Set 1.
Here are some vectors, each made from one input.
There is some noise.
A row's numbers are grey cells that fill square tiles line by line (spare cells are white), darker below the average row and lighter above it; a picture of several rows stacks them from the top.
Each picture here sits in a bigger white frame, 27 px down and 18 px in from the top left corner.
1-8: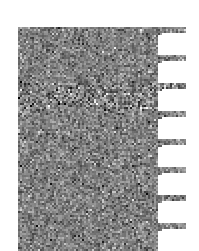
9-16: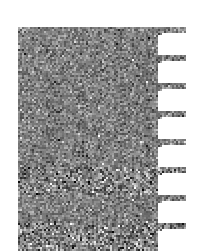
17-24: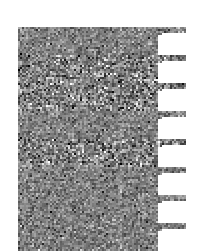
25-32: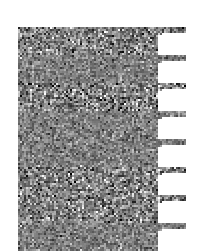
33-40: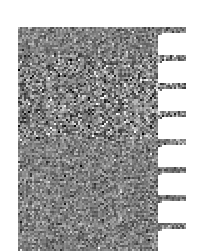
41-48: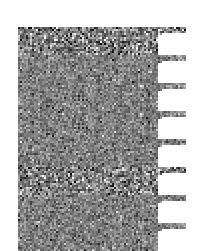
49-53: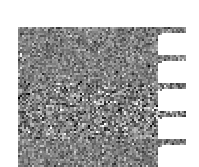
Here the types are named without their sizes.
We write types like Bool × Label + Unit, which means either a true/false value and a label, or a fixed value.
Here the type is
Bool × Bool × Bool + Tree.
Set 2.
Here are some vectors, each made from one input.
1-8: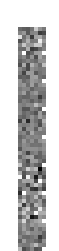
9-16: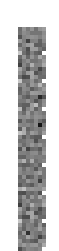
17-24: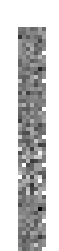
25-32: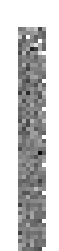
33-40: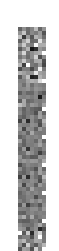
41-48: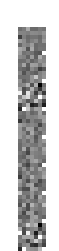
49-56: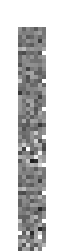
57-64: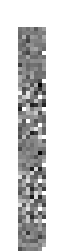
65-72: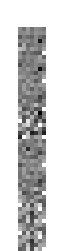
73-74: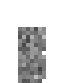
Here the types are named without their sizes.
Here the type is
Bool × Bool × Bool × Bool + Circle.
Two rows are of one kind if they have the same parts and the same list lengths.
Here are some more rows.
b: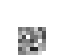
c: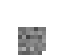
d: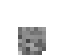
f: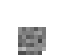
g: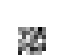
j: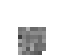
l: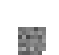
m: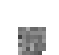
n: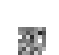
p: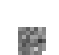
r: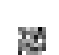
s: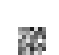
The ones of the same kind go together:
b, g, n, r, s
c, d, f, j, l, m, p

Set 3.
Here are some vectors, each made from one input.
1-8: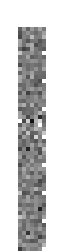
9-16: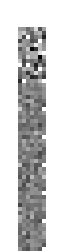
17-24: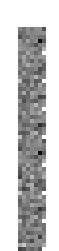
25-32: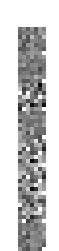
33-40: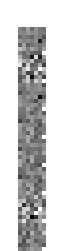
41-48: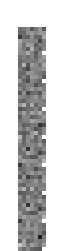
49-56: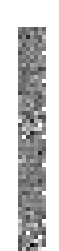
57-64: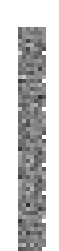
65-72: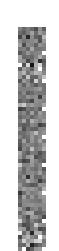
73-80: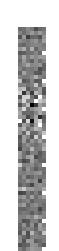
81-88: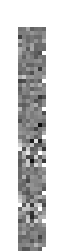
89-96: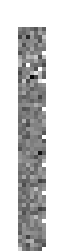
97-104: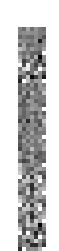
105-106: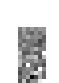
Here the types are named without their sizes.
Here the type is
Bool × Bool × Bool × Bool + Circle.
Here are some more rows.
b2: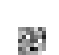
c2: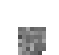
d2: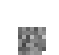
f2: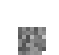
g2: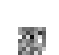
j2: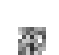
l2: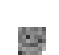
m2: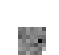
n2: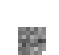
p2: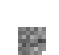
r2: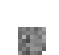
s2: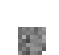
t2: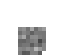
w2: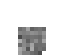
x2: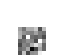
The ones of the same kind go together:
b2, g2, j2, x2
c2, d2, f2, l2, m2, n2, p2, r2, s2, t2, w2

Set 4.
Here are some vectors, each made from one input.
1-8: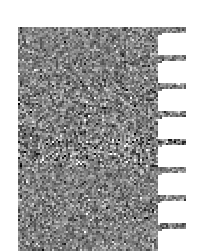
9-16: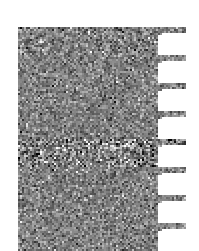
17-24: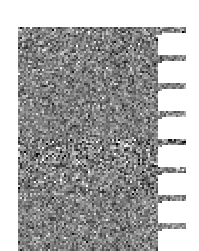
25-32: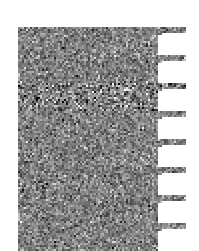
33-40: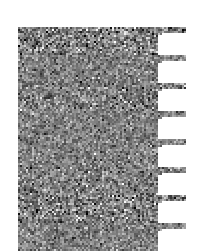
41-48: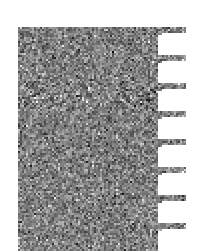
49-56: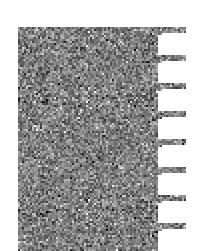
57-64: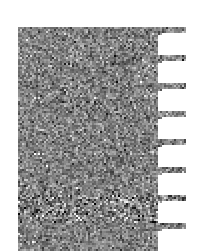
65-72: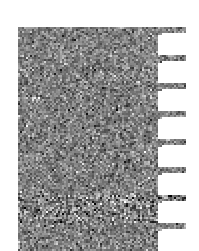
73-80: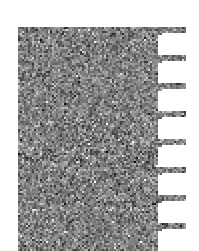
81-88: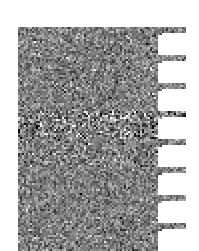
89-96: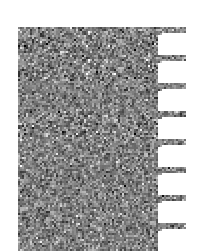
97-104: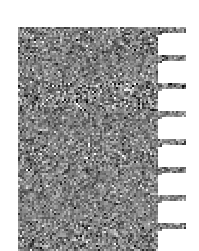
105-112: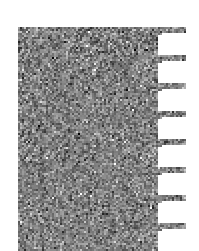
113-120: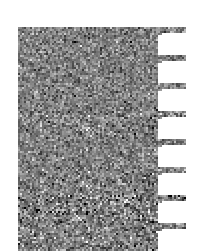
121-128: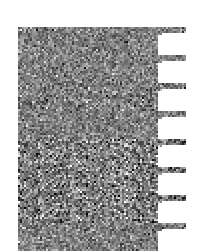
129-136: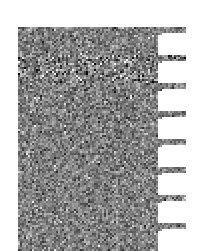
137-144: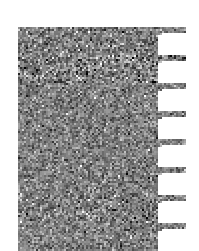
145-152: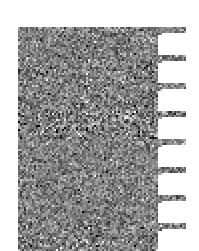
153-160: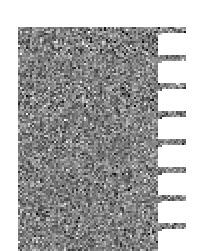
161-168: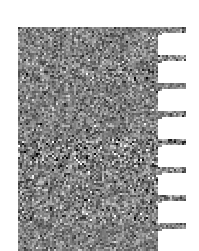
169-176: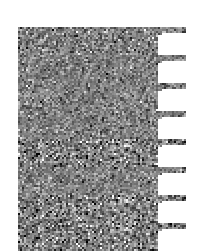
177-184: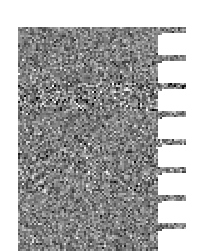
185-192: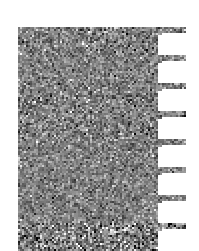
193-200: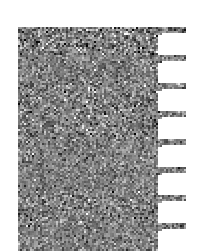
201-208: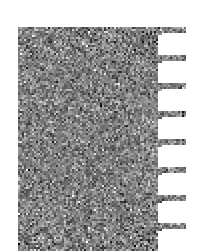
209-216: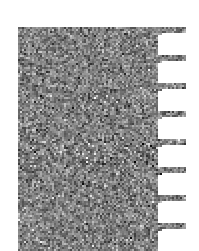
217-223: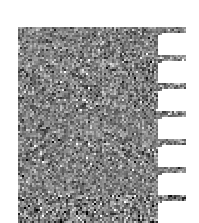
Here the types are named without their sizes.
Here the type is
Bool × (Tree + Unit).
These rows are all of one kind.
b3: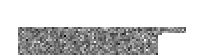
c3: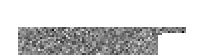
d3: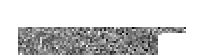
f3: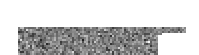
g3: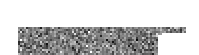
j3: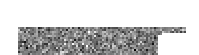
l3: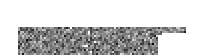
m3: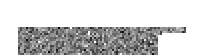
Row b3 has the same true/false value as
c3 and f3.
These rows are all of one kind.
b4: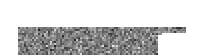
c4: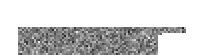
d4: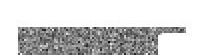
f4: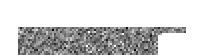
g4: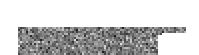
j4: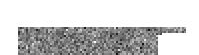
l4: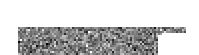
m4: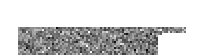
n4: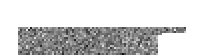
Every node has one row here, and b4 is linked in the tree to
c4, f4 and l4.
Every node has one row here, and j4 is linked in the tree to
c4 and g4.
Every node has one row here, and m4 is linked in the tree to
d4 and f4.
